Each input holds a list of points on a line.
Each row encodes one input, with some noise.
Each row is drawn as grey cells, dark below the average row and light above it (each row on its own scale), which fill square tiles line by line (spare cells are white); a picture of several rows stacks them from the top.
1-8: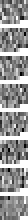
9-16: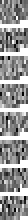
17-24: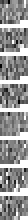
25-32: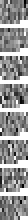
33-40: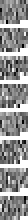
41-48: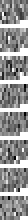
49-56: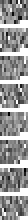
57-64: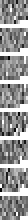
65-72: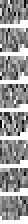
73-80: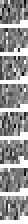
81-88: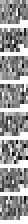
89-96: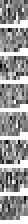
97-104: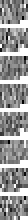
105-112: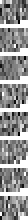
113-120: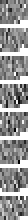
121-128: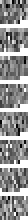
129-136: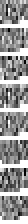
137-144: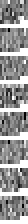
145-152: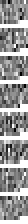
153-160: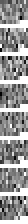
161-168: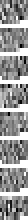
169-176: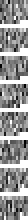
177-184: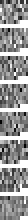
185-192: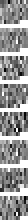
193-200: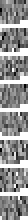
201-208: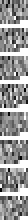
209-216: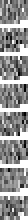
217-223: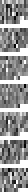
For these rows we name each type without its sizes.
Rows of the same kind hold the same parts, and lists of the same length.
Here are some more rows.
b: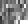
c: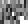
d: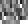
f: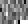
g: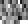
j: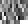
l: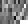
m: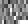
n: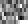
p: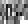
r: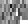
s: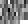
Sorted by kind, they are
b, f, l
c, p
d, g, j, m, n, s
r

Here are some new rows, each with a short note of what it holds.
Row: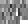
the empty list
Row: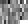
a list of two items
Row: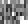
a list of one item
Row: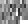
the empty list
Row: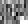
a list of one item
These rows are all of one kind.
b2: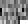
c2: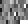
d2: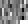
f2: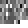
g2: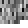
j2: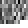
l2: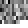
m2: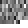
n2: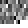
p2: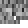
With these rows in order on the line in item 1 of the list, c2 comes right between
b2 and j2.
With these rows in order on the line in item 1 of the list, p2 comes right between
g2 and l2.
